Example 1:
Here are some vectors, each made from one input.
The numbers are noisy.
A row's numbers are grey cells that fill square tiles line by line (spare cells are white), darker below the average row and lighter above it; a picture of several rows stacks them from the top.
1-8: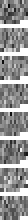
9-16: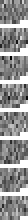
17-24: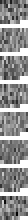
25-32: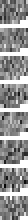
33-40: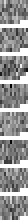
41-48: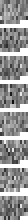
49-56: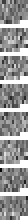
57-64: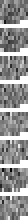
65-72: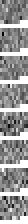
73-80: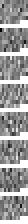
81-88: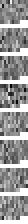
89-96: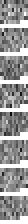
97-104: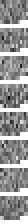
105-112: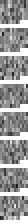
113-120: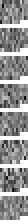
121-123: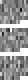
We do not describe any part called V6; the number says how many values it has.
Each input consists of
three true/false values, together with either a point on a 9-point line, or a value of V6.
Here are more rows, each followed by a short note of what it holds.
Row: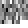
a point on a 9-point line and three true/false values
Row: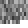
three true/false values and a value of V6
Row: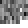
three true/false values and a value of V6
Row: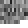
three true/false values and a value of V6
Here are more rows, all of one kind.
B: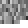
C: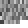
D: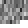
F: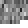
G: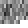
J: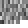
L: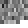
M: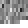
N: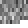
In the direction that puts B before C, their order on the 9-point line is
B, J, C, N, G, D, M, F, L.
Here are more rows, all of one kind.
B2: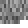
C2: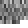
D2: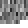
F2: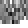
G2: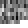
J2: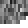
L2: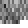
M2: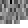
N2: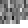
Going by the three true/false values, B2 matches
C2, F2 and L2.
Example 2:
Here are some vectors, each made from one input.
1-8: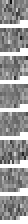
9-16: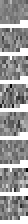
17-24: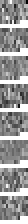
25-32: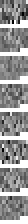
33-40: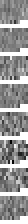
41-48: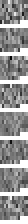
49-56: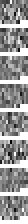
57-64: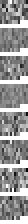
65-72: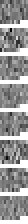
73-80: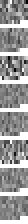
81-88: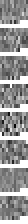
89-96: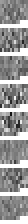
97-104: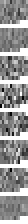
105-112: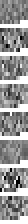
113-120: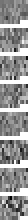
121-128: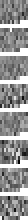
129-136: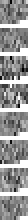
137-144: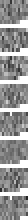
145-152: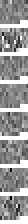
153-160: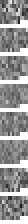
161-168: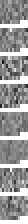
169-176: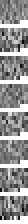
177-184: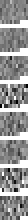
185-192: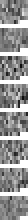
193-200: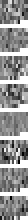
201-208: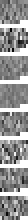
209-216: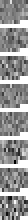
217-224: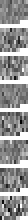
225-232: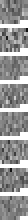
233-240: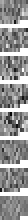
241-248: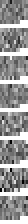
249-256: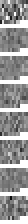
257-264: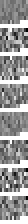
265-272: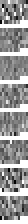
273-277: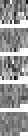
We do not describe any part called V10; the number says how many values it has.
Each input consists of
a true/false value, together with either a point on a 14-point circle, or a value of V10.
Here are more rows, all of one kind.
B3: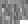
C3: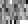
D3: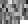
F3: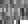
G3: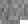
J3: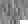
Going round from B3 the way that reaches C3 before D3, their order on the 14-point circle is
B3, J3, C3, G3, D3, F3.
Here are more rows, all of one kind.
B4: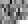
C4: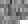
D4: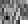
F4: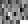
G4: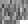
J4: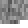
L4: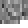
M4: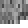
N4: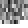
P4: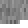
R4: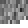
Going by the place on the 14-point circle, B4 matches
D4, L4 and N4.
